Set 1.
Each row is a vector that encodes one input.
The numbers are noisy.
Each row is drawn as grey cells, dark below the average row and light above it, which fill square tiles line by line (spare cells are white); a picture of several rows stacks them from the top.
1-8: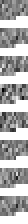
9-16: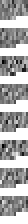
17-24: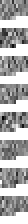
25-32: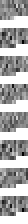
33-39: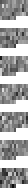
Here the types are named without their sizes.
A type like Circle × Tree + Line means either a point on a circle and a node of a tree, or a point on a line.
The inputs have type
(Bool × Bool × Bool + Unit) × Line.
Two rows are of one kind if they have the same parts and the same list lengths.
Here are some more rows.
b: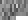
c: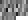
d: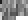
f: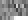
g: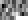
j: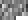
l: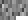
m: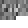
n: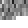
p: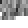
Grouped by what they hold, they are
b, c, d, f, j, l, m, n, p
g

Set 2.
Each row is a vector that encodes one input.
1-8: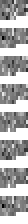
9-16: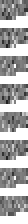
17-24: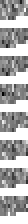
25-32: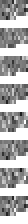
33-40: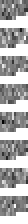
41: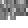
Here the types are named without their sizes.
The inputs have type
Bool × Bool × Bool + Line.
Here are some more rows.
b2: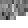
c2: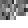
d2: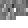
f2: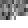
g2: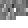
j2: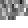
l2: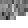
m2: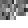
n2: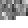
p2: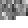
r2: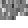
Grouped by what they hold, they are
b2, c2, f2, l2, m2
d2, g2, j2, n2, p2, r2

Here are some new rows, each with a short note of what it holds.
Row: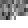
a point on a line
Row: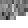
a point on a line
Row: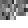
a point on a line
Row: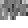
three true/false values
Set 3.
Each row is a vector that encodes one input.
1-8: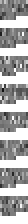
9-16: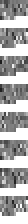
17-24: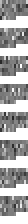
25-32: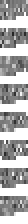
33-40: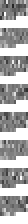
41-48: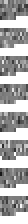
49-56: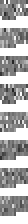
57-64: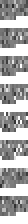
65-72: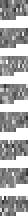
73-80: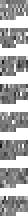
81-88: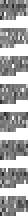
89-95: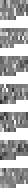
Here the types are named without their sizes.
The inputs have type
Circle × Tree.
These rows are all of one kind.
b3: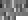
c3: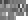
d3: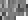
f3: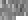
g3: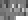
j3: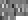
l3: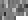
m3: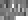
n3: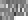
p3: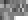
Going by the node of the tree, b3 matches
g3 and m3.
